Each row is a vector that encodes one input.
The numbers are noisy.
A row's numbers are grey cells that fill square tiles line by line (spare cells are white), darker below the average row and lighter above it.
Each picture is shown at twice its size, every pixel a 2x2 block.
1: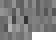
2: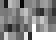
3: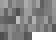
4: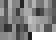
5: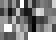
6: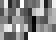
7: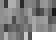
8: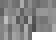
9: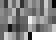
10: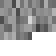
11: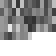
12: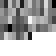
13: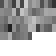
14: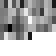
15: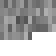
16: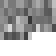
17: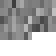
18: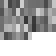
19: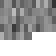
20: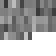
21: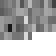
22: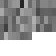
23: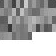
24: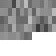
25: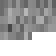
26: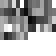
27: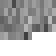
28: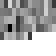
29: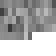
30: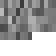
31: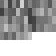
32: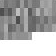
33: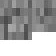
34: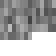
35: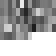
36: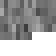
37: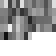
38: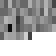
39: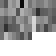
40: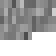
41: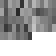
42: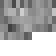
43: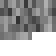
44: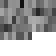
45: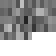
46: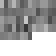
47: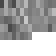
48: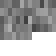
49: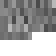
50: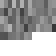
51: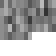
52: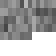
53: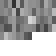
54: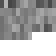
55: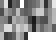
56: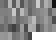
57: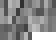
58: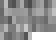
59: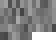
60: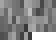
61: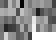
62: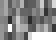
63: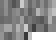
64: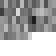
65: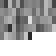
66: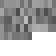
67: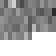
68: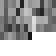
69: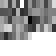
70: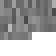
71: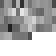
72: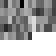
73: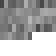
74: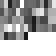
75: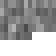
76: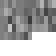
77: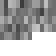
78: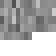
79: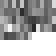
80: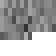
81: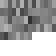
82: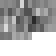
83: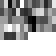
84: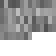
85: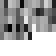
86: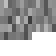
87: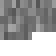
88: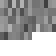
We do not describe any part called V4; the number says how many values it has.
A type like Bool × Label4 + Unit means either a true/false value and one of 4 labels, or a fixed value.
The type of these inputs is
Line5 × (Line6 + V4).
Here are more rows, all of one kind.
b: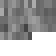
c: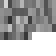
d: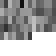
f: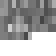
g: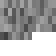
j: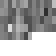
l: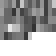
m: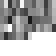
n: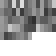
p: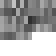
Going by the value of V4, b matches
l, n and p.
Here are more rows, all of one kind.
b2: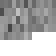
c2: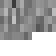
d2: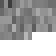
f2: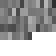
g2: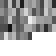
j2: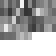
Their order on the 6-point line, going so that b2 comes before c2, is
d2, b2, g2, c2, j2, f2.
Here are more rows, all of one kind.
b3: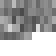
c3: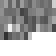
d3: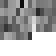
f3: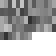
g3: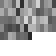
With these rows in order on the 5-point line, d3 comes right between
c3 and g3.
